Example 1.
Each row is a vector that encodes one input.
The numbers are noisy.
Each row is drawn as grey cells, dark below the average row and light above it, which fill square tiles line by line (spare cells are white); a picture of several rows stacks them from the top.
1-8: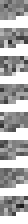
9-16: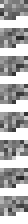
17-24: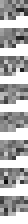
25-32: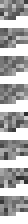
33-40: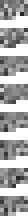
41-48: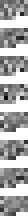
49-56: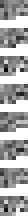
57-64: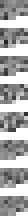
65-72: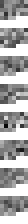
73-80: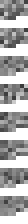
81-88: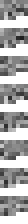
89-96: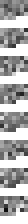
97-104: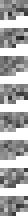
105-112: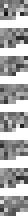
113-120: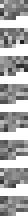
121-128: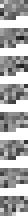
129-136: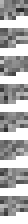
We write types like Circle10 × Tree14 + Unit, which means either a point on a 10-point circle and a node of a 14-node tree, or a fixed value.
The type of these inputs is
Line9 + Line12.
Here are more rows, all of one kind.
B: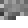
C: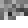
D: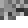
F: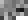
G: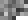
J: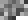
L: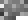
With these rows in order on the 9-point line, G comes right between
F and J.
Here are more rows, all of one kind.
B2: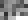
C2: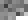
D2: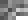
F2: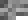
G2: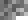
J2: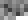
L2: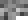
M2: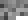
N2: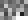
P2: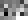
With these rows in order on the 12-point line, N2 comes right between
B2 and P2.
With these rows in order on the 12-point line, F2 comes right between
D2 and L2.
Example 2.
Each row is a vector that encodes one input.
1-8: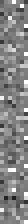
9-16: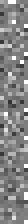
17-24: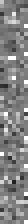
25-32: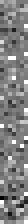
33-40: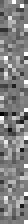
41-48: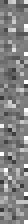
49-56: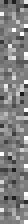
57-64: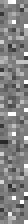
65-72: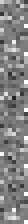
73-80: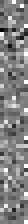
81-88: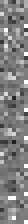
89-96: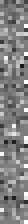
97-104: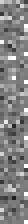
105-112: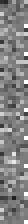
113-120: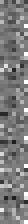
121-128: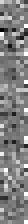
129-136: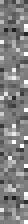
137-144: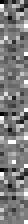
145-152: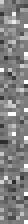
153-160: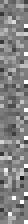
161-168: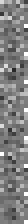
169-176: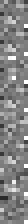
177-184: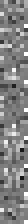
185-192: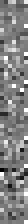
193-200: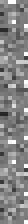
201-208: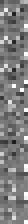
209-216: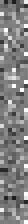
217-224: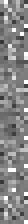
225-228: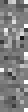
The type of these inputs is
Bool × Label9 + Unit.
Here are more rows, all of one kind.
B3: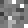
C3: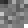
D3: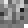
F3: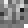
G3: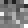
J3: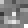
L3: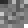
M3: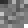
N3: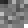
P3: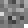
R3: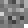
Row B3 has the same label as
C3, L3, M3 and N3.
